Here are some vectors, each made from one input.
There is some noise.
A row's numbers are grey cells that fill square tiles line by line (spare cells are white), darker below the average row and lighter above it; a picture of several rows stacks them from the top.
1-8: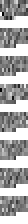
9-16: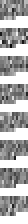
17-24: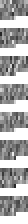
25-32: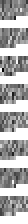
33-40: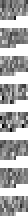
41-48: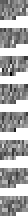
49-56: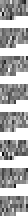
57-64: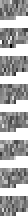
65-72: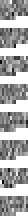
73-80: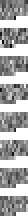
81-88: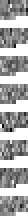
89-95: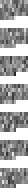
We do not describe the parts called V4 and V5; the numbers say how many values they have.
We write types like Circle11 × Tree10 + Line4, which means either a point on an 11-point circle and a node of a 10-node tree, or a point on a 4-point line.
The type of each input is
(Bool × Circle6 + V5) × V4.
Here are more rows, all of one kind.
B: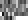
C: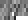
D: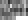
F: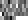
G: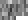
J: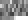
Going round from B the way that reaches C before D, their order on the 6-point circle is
B, G, C, F, D, J.
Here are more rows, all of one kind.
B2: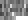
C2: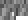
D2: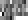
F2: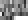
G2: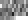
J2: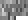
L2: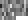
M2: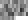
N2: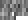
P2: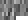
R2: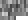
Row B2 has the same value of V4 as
G2, L2 and M2.
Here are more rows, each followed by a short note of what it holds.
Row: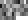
a value of V4 and a value of V5
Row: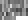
a point on a 6-point circle, a true/false value and a value of V4
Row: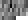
a value of V4 and a value of V5
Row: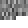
a value of V4 and a value of V5
